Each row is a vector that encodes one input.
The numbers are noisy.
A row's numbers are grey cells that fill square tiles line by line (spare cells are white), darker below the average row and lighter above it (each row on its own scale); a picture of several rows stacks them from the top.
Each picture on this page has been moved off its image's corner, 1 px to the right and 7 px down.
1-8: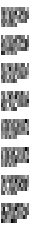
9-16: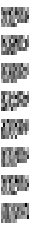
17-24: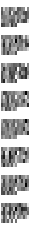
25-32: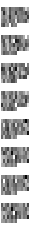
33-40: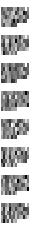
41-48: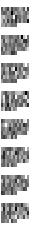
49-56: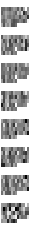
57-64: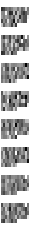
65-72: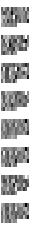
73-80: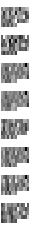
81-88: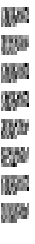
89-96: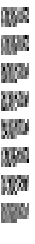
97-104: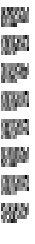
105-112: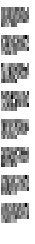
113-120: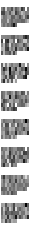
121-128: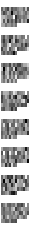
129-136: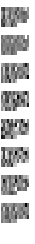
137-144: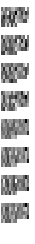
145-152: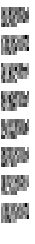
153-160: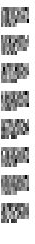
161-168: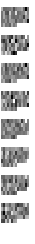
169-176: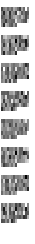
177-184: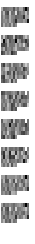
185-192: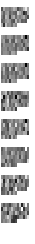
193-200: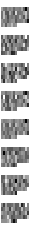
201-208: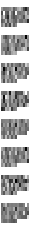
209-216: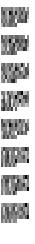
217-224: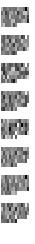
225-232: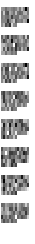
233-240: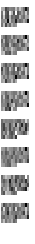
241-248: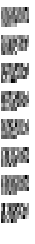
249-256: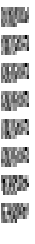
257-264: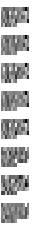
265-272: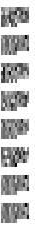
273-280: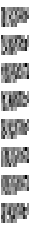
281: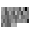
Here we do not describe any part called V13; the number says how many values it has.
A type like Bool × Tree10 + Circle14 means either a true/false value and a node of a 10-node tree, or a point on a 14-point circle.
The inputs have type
List2(Label10 × V13).
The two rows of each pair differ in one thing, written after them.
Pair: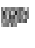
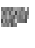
the value of V13 in item 1 of the list
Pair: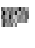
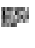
the label in item 1 of the list
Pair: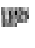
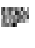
the value of V13 in item 2 of the list
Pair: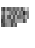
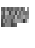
the label in item 1 of the list
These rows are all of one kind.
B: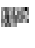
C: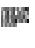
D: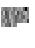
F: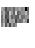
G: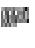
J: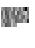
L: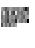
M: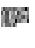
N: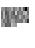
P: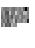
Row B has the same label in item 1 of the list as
C and F.
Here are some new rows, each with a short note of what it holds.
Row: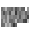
a list of two items
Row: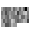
a list of one item
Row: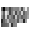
a list of two items
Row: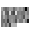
a list of one item
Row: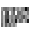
a list of one item
